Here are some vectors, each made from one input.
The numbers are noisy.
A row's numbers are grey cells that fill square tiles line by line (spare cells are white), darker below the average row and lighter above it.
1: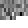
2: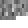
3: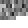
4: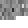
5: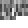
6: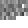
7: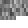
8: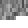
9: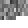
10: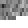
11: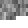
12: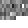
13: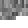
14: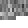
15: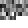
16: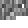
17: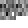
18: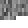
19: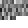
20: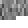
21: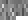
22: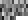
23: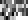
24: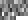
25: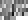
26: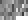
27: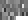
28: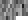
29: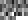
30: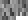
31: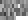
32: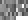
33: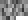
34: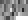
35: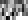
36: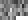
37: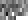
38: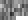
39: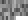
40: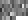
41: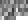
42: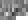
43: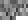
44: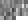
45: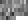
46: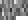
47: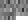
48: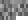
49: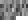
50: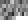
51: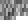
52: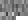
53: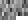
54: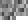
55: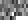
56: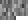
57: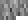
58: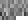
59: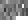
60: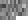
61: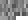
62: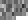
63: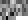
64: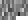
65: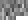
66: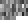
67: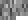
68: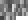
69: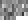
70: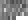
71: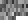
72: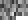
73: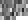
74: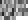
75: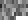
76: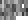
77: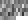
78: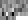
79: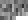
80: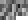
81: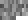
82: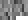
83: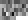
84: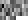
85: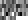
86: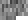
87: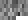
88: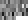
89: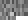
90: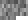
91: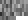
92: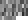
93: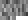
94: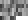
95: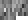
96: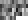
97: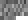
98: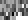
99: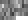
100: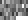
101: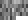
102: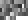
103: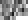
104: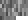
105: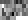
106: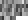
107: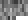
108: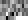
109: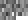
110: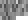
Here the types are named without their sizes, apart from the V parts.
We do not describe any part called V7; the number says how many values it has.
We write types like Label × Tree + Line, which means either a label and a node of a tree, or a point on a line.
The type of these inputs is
(Circle + Unit) × Line × V7.
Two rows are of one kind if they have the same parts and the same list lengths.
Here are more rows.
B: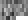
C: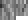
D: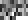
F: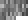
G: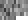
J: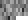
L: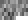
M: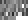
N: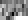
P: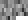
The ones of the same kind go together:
B, F, P
C, D, G, J, L, M, N

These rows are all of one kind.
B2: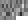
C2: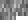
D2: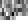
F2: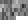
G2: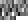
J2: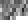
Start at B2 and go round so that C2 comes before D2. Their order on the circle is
B2, J2, F2, C2, G2, D2.
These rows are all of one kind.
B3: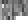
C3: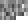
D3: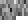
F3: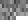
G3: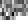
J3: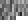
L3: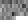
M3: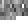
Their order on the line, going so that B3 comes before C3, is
D3, J3, G3, L3, B3, F3, C3, M3.
